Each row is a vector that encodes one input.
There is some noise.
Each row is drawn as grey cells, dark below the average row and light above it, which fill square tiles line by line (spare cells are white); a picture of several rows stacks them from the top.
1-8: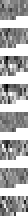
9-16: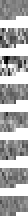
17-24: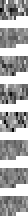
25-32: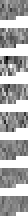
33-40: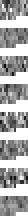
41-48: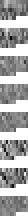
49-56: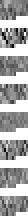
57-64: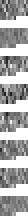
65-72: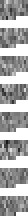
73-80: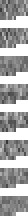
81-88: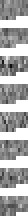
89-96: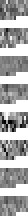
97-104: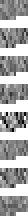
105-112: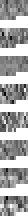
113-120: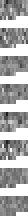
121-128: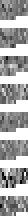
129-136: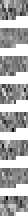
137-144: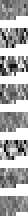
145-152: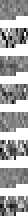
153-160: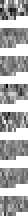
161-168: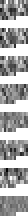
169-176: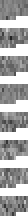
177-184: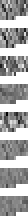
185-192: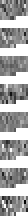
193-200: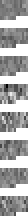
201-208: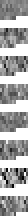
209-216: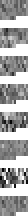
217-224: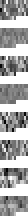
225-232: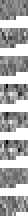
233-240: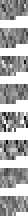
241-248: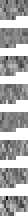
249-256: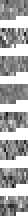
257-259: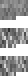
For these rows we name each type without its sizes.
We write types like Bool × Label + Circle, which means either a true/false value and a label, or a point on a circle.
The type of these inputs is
List(Circle).
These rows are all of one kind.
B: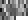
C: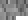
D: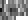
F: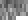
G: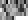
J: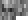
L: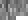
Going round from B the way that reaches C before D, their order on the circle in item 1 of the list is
B, C, G, D, F, J, L.
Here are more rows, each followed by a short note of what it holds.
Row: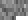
a list of three items
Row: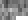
a list of two items
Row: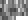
a list of one item
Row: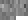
a list of one item
